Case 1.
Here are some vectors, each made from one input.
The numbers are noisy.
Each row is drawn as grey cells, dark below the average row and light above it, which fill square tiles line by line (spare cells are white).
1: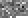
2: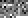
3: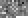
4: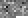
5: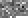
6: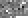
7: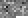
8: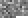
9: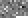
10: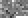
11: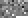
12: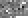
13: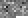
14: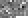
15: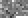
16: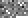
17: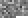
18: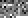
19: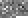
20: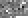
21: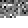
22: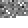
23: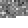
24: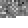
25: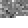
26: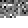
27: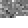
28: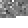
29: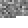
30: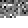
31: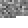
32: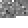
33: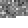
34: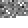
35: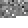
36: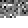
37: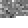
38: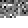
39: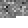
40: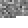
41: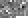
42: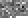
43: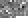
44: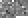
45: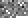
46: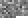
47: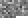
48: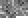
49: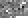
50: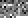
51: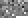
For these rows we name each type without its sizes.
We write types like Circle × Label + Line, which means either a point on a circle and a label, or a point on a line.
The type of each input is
List(Line).
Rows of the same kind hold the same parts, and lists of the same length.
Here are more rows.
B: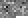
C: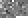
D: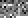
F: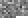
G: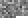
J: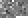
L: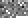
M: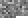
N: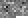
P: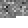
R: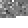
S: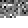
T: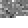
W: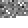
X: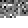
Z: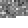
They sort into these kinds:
B, F, G, L, M, N, P, W
C, J, R, T, Z
D, S, X

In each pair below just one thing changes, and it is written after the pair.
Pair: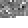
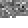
the place on the line in item 2 of the list
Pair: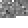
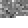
the place on the line in item 2 of the list
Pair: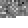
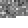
the place on the line in item 2 of the list
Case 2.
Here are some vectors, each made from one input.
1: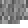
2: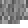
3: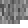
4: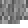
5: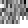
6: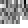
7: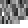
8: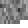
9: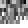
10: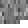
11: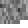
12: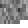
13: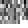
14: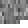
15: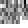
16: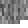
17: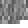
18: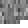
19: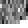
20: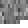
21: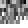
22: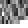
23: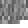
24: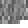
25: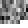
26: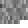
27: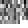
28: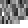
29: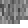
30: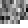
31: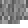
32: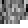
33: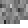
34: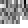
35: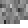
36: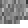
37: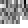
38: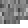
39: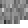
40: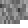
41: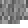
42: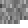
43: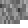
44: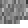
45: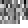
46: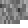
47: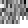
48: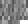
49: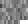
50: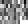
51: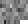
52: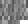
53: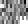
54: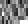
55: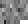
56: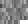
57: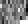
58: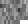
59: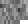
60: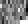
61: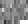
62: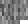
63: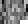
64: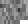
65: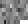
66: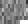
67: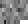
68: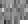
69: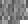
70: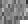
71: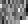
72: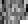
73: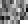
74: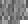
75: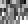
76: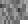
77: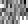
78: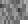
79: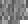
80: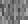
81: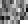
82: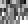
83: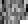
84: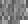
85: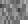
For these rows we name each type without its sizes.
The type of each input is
Bool × Bool × Bool + Line.
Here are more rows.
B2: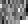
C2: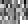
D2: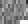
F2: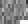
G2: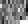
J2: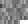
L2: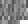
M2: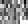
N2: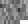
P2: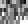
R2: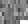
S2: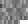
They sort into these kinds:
B2, C2, G2, M2, P2
D2, F2, J2, L2, N2, R2, S2

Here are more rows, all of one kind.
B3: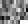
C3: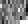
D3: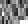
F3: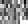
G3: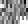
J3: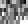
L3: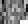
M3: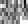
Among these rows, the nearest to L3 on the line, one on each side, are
B3 and C3.
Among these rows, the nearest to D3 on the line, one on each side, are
C3 and J3.
